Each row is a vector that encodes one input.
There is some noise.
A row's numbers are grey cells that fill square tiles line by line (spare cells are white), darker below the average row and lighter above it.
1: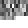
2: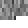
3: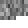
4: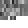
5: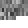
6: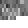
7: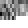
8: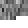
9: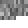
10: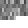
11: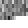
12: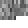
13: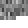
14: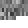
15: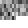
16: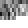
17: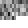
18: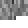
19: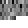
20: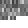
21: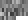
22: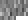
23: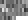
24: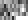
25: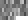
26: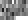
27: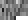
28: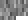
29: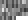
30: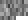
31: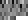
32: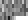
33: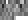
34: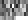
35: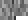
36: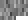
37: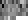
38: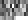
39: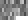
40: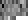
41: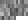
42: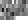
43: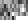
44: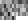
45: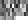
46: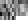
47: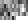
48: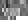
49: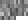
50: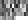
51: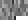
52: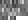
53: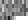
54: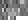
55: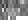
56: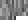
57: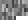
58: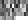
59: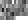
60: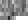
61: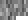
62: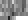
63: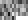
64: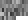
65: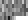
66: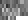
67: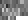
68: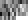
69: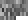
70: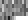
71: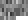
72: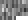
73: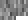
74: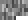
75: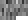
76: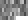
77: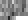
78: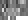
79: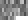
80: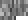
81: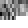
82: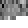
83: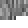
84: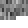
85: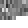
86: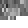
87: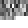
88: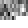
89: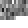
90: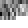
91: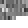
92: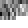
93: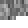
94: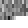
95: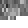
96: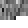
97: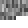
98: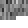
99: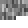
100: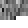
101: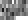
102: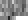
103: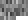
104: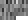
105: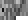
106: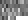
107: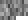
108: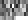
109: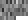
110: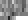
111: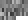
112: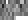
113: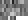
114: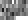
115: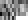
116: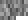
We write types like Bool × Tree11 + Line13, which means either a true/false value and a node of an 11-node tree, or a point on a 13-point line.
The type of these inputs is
Line4 + List3(Line5).
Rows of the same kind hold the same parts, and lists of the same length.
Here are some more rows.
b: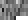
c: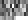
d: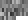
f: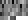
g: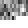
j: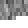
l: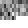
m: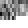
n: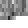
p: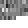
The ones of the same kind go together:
b, f, j, p
c
d
g, l, m
n

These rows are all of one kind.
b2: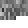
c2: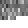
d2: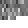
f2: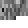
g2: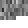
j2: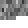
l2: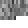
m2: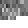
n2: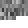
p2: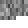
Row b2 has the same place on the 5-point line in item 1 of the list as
f2, g2, j2 and n2.
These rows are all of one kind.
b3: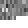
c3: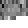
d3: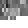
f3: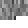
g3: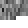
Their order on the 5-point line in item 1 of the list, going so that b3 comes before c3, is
g3, f3, b3, d3, c3.
